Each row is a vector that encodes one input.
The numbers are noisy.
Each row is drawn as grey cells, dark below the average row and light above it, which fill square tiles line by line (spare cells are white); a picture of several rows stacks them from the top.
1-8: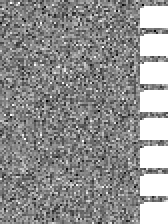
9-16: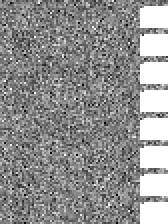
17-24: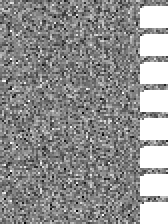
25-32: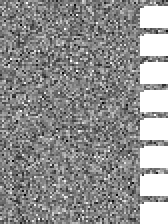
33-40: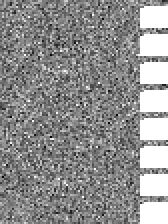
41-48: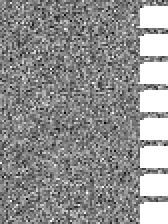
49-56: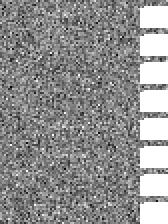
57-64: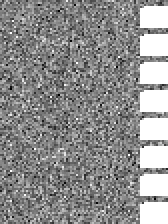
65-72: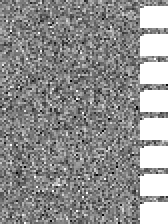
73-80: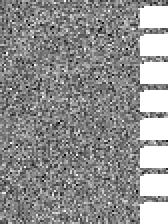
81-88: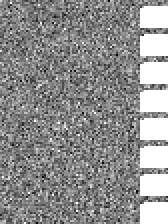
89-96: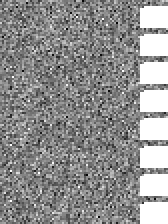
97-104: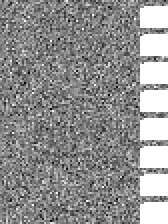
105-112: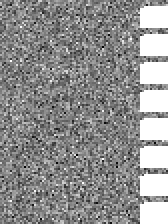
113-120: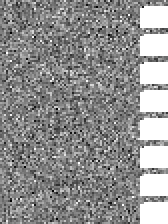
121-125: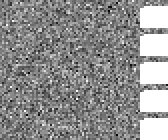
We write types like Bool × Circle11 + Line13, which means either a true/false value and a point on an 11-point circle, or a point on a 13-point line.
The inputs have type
Line3 × Line5 × (Line8 + Line10).
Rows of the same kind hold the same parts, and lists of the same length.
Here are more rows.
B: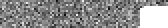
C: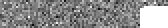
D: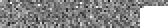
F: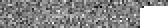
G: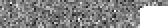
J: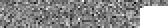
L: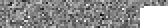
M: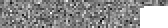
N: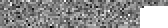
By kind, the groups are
B, C, D, G, J, L, M
F, N

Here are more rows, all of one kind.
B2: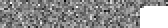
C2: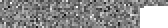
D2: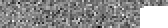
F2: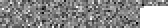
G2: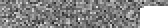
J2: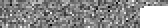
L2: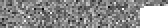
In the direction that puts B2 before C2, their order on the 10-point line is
F2, B2, C2, G2, D2, L2, J2.
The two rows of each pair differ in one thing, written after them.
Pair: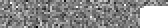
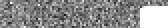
the place on the 5-point line
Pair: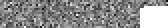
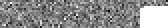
the place on the 3-point line
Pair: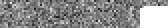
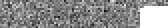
the place on the 5-point line
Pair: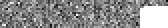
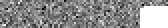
the place on the 3-point line
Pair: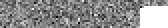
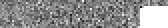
the place on the 3-point line
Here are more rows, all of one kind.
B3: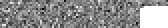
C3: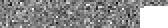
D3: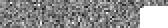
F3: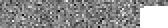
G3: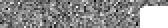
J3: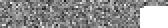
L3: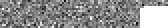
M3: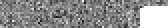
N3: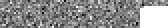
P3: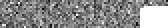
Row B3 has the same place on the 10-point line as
G3, L3, N3 and P3.
